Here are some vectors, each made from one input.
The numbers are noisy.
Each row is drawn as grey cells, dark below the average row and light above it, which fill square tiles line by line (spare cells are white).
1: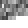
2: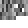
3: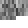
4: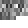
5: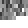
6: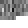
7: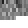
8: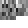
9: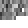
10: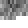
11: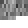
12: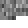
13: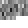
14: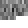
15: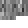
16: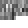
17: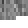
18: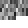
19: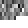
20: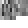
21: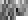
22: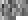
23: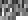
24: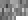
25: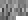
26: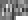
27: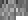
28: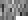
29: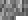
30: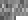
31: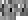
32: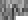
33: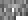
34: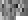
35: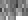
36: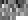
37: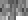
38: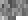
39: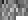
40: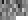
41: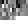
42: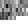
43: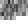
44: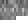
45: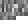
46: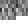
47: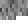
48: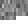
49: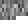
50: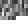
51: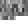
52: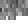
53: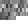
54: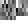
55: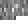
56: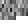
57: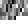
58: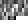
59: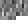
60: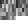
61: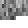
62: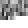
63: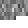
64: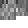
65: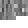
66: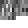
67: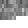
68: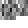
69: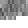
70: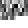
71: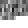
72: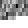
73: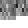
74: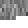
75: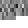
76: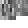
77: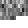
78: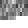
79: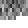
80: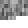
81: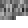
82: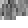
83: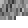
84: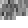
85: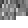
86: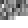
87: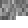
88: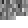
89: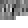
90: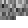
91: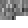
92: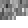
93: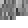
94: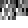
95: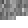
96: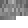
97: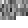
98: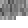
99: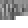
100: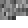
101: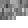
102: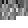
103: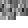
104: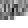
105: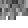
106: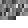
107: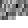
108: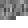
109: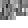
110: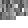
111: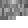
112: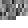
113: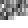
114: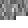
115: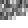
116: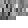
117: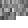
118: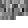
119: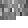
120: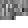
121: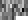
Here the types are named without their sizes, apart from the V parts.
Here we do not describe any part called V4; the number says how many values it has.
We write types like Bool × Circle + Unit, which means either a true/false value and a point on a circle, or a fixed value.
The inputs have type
Bool × Bool × Bool + Line + V4 × V4.
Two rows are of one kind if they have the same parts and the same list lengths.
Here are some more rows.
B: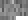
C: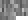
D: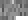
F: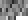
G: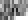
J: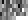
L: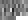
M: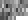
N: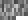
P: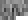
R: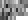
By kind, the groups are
B, C, D, J, M, N, R
F
G, L, P

